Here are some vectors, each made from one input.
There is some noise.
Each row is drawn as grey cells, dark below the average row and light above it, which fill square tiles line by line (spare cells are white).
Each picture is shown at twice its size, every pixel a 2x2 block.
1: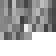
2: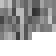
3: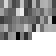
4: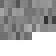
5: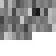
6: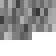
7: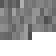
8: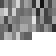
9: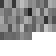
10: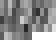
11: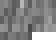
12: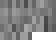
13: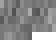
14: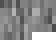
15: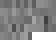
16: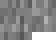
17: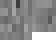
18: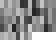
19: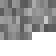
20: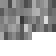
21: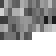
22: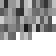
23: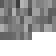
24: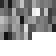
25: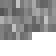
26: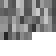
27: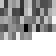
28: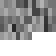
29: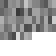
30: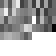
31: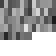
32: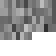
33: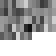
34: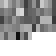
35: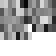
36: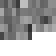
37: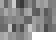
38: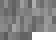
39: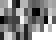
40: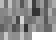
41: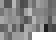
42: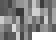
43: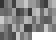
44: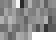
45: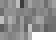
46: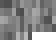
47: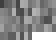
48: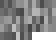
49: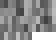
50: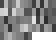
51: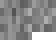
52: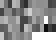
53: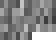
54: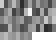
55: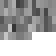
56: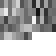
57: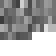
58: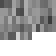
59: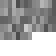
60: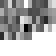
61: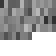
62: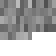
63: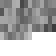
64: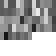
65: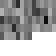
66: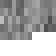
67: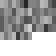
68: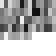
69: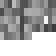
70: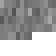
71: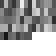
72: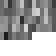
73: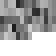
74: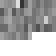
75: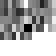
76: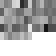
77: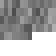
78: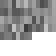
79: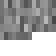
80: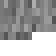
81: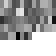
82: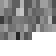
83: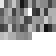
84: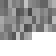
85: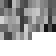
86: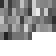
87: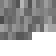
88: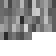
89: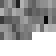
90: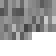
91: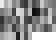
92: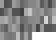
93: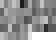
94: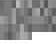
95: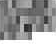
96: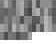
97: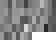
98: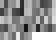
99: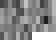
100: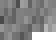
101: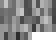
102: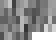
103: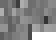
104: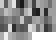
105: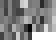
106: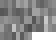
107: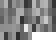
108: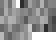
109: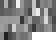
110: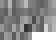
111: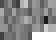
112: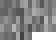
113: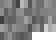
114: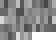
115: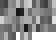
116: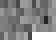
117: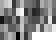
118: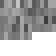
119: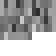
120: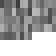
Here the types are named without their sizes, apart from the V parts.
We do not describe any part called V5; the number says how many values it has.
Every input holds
a list of items, each a true/false value and a value of V5.
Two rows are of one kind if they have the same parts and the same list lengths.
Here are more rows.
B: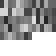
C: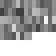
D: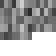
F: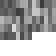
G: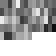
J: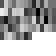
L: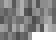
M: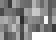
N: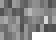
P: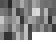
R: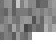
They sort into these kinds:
B, J
C, F, L, M, N, R
D, G, P

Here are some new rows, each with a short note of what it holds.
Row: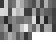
the empty list
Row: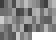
a list of two items
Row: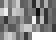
the empty list
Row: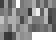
a list of two items
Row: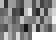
a list of one item
